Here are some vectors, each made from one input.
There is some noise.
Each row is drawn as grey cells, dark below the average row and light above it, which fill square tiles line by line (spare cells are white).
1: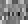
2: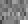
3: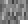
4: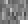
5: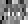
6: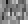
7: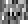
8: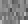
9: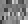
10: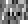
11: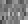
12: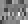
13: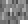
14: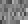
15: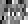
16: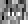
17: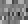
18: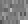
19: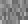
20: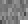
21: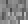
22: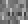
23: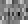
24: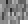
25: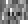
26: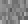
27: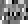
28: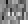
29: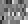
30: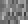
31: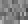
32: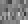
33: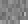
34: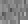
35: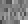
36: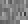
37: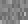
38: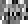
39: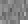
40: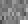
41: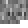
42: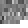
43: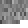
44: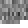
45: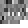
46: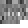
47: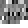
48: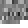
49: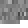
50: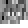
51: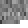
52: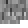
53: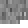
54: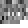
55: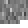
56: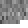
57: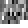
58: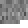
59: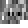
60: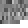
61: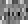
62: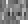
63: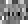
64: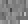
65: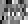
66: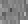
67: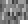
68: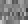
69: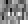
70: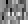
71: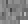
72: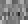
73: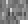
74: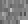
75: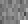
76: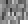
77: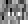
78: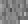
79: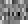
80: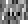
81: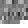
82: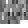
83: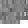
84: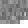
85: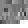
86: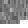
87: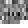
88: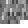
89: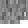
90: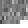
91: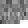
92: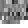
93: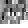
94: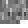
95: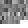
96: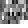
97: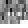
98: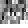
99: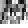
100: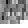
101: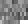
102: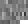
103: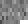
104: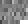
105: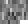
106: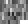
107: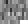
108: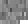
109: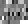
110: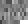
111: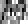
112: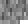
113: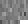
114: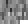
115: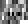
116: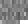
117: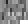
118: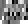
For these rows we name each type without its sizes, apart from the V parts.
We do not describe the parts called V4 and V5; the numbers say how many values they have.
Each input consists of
a point on a circle, a true/false value, a value of V4 and a value of V5.
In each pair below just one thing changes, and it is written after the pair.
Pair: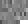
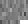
the value of V5
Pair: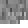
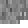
the place on the circle
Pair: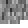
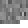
the true/false value
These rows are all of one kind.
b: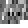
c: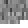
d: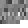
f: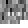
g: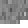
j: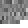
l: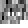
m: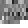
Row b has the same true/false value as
d and j.
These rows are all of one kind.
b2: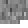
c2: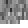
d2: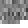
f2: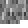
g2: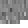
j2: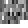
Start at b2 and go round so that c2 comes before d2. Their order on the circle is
b2, c2, j2, d2, g2, f2.
